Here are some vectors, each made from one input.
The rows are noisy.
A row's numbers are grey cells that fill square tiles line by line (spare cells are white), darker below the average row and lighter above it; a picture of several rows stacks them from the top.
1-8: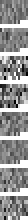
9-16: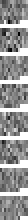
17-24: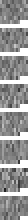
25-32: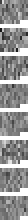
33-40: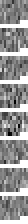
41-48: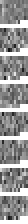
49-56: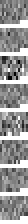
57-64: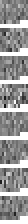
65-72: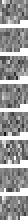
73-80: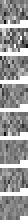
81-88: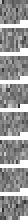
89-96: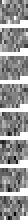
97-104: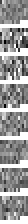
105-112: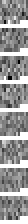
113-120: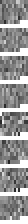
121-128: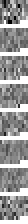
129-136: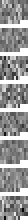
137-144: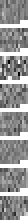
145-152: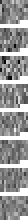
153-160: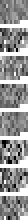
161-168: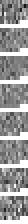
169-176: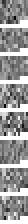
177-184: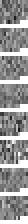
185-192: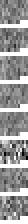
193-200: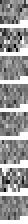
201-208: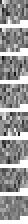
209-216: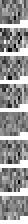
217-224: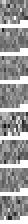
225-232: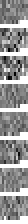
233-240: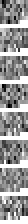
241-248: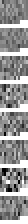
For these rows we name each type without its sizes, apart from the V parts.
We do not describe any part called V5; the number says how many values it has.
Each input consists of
a point on a circle, together with a list of items, each a true/false value and a value of V5.
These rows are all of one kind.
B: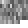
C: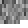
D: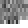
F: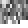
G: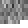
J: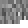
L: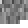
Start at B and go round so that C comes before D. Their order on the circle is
B, F, G, C, J, D, L.
